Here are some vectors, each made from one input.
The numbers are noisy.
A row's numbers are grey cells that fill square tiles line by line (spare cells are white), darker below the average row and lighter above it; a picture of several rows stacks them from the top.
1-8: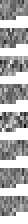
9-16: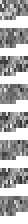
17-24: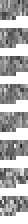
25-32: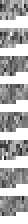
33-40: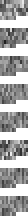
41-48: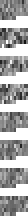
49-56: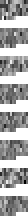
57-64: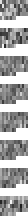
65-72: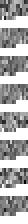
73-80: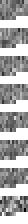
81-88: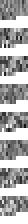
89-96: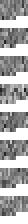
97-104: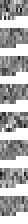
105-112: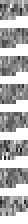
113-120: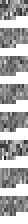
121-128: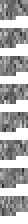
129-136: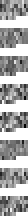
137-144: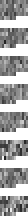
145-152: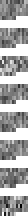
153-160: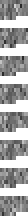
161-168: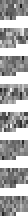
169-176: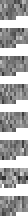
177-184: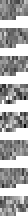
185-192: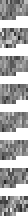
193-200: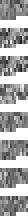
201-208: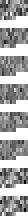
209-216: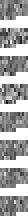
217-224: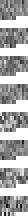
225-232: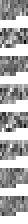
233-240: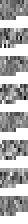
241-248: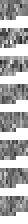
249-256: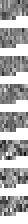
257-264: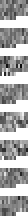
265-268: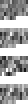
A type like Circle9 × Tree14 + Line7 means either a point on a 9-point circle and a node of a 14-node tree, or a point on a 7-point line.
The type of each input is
Line11 + Line20.
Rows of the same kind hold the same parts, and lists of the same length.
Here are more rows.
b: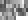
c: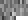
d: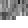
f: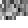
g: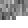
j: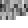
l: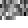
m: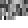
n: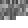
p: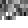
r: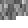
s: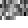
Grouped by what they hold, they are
b, f, j, l, m, p, s
c, d, g, n, r

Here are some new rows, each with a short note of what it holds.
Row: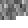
a point on a 20-point line
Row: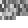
a point on an 11-point line
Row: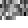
a point on an 11-point line
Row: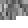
a point on a 20-point line
